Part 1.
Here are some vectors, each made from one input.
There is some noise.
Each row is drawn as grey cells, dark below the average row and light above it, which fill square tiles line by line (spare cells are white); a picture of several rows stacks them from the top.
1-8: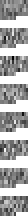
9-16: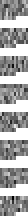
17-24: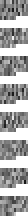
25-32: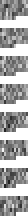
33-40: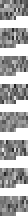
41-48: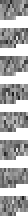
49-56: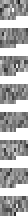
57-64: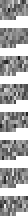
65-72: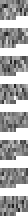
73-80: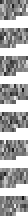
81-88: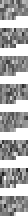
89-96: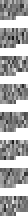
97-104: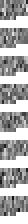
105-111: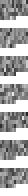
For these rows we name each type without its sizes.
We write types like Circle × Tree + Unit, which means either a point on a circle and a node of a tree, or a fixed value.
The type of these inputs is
Circle × Tree.
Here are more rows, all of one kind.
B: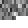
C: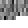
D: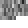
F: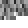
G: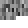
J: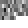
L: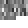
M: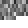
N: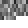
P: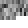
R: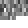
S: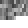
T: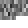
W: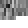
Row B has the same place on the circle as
C, R and T.
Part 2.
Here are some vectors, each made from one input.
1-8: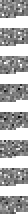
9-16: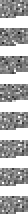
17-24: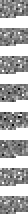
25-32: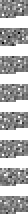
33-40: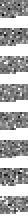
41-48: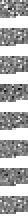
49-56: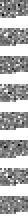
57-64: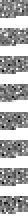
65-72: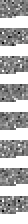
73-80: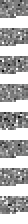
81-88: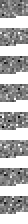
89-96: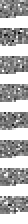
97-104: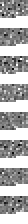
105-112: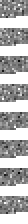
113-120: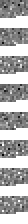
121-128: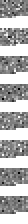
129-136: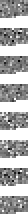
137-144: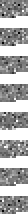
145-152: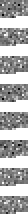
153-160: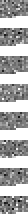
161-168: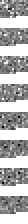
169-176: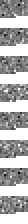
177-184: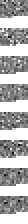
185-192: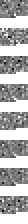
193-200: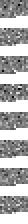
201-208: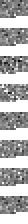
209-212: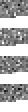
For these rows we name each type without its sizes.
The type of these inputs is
Bool × Line.
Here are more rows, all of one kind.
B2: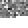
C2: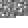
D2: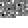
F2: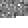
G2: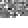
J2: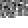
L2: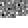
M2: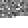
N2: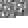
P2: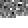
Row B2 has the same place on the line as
D2, G2 and L2.
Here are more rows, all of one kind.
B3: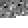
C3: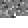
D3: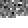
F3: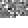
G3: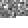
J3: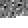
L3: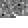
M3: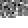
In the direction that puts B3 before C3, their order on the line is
M3, D3, J3, B3, C3, L3, G3, F3.
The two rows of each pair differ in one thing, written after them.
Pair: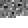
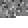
the place on the line
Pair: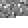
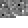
the true/false value
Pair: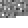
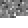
the true/false value
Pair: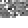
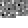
the true/false value
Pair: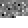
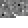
the place on the line
